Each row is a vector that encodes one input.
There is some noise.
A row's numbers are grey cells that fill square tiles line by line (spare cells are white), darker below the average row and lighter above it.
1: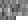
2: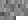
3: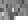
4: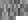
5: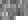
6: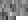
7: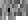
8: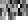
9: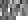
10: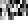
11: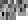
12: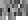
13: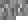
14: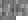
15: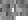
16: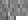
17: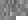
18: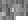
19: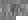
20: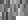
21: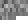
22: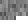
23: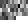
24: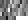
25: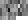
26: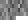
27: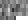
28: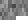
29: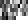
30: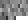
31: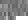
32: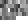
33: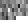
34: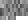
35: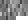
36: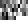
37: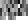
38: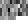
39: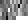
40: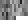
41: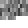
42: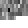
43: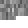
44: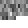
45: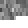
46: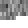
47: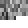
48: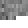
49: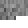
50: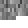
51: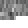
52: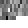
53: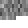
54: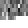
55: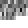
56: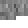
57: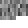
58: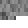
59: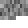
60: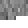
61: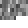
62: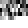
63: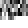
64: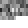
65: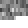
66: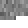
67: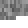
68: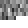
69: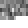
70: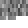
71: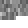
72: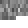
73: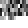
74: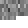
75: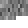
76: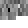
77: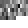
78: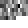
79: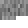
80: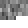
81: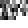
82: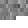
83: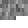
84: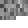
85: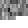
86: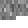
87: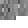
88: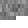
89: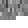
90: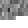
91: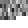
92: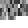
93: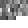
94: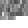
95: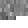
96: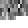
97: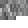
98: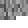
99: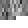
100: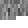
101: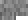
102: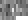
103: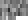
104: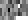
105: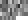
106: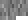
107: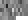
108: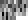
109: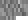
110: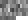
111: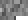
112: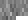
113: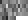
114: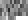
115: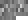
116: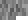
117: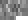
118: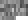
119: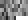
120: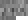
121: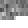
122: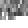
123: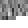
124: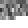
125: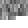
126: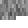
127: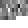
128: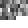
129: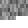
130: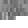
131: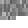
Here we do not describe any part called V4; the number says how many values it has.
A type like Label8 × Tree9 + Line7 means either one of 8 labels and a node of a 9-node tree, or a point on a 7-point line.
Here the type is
List2(Line5 × (Line5 + V4)).
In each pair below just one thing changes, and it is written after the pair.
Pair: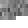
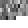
the place on the 5-point line in item 2 of the list
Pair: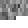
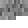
the place on the 5-point line in item 2 of the list
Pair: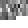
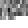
the place on the 5-point line in item 2 of the list
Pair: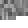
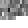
the value of V4 in item 2 of the list
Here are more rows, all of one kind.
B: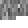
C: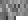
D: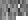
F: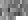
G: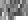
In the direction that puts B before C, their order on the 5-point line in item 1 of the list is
D, B, G, F, C.
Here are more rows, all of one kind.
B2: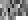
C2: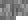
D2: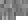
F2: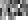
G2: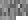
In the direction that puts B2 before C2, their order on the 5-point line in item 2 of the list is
B2, C2, D2, F2, G2.
